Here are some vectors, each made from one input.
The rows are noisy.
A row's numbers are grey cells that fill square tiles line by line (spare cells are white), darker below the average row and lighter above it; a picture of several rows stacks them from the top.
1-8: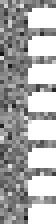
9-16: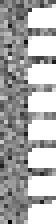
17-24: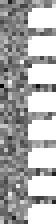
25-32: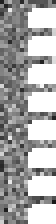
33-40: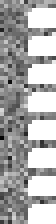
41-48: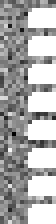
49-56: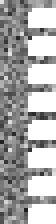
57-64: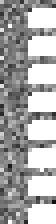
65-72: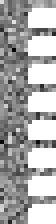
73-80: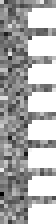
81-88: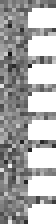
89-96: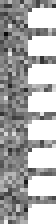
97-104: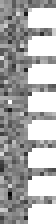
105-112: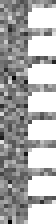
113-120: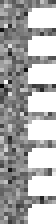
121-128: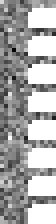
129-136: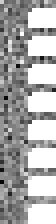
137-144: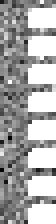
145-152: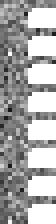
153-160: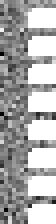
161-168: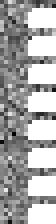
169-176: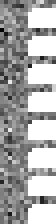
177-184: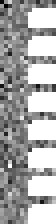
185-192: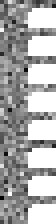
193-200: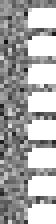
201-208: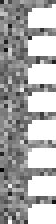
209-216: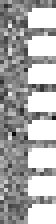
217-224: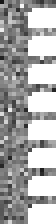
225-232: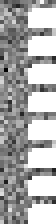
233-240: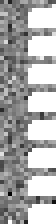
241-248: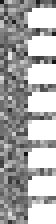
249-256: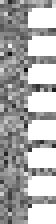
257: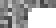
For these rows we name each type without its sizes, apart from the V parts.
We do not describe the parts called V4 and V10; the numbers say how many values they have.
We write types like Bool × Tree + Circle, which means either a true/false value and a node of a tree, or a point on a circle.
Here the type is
(Line + V4) × (Line + V10).
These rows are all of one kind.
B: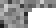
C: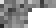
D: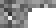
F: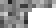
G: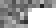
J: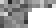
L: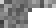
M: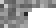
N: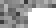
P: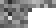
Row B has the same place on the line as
F, G and N.
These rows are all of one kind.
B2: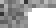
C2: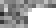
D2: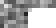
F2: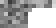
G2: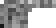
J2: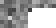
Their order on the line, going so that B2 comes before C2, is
G2, F2, J2, B2, D2, C2.
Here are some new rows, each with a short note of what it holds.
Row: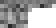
a value of V4 and a value of V10
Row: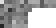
a point on a line and a value of V10
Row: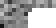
a point on a line and a value of V10
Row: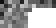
a point on a line and a value of V4
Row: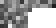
a point on each of two lines
